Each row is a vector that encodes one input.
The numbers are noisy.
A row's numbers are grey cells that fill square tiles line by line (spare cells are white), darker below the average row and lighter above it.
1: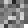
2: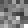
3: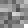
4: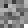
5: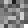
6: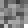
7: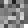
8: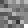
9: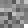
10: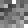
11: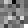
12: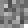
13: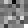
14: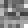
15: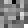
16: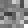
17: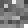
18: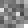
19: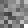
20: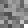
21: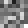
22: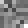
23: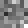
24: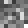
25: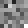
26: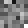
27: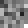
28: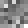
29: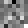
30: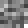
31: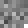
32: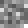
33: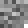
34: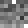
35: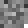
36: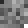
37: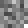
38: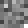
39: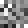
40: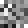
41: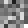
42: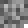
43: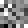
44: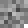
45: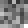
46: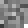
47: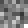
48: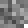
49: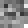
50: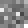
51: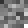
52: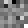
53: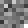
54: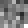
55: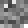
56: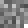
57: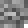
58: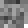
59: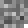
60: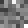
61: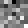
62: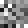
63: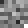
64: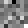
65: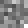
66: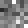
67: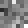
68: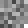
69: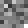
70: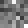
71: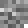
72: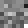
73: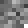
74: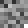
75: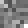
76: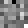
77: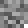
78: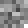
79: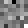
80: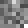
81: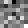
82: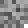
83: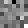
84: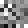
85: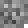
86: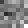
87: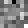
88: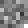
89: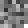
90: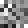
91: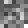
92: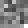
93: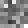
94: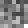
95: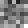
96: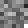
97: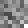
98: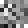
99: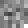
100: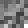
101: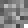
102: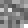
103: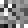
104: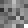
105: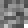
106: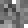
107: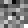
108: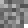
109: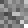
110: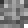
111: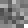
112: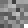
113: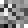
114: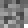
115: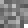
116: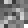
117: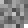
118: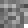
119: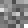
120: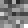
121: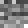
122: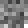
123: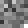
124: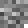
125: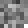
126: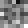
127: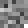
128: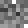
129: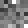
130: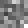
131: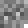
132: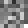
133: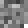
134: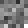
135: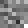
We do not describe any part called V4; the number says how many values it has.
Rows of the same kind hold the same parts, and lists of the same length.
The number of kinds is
4.
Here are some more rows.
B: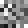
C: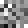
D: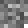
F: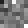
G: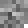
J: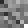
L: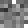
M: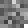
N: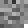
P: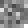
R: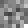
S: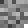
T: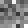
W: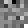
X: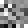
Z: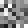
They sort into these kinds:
B, C, X, Z
D, F, L, M, T
G, J, N, P, R, S
W

